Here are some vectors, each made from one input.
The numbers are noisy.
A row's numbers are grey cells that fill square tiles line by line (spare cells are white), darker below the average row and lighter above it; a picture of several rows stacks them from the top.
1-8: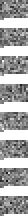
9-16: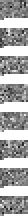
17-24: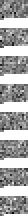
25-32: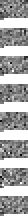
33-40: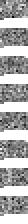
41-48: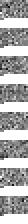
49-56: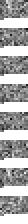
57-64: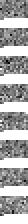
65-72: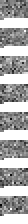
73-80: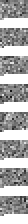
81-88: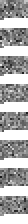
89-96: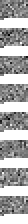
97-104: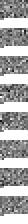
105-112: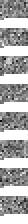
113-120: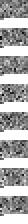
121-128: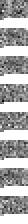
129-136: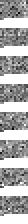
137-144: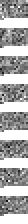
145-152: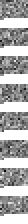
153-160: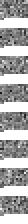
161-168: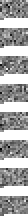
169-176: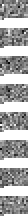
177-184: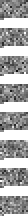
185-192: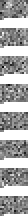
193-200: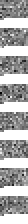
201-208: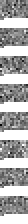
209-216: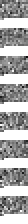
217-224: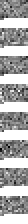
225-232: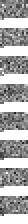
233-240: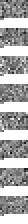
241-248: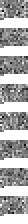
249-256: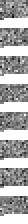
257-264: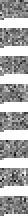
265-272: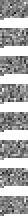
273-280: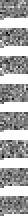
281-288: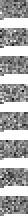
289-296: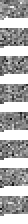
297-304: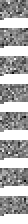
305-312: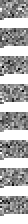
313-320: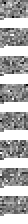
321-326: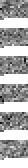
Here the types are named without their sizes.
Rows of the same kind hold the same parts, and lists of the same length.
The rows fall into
2 kinds.
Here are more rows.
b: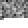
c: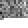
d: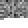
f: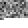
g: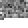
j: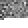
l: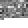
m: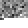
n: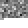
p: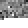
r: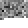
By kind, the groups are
b, c, d, j, l, n, p
f, g, m, r

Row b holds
a point on each of two circles.
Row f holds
a point on a circle and a point on each of two lines.
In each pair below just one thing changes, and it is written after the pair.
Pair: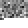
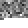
the place on the circle
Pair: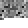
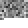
the place on one of the two lines
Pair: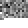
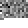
the place on one of the two lines
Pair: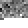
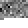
the place on one of the two lines
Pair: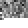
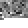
the place on one of the two lines
